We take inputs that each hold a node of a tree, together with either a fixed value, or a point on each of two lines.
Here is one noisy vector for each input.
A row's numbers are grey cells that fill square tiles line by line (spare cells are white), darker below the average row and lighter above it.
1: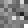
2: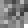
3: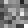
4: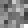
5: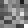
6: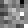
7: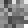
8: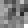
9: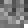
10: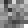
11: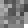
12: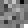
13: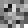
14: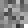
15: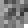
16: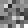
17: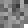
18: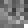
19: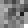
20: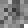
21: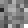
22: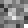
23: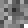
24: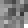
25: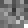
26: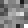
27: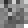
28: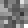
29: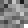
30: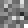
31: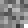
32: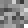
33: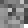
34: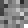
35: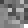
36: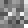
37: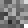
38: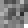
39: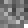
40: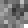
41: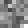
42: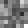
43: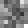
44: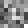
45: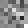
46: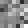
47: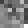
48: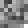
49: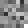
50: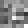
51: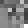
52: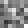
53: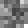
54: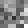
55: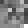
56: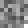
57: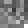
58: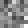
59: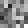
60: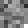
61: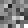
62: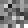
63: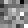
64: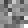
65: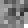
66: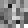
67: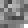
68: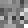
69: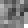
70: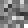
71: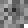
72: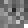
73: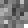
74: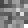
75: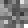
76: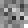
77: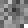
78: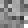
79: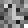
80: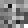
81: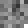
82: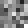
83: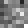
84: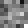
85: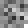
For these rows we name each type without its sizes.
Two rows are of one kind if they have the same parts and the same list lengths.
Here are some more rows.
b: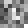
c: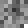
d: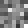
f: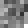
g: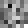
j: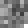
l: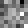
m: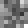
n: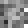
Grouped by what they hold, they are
b, d, g, l, n
c, f, j, m

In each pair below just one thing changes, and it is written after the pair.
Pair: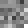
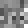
the place on one of the two lines
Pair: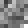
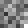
the place on one of the two lines
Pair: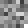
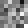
the node of the tree
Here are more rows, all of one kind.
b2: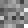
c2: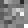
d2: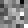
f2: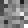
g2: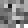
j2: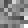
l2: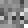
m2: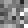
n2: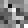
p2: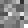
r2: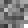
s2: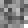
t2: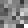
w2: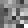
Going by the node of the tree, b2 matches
l2, m2, t2 and w2.
